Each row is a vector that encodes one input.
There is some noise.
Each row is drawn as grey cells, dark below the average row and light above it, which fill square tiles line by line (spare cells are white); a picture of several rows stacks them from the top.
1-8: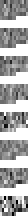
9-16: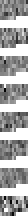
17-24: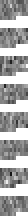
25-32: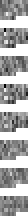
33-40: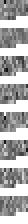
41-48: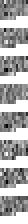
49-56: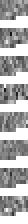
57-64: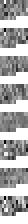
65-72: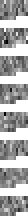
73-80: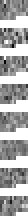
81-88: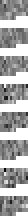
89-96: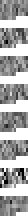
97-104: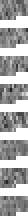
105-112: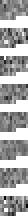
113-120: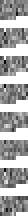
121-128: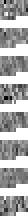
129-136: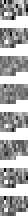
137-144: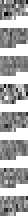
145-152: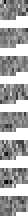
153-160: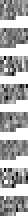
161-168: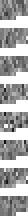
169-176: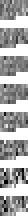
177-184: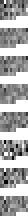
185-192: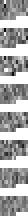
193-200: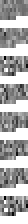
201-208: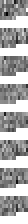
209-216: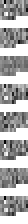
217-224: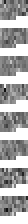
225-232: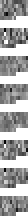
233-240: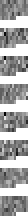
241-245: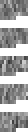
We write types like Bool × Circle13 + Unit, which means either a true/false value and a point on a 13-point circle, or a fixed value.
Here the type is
Label5 × (Label5 + Line4).
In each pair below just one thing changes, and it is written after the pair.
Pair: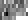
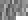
the place on the 4-point line
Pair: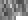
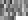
the label
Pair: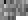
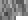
the place on the 4-point line
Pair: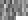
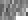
the place on the 4-point line
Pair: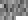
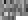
the label
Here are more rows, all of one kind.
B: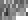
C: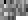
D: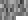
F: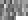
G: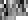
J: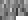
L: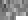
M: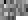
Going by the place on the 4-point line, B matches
G and L.
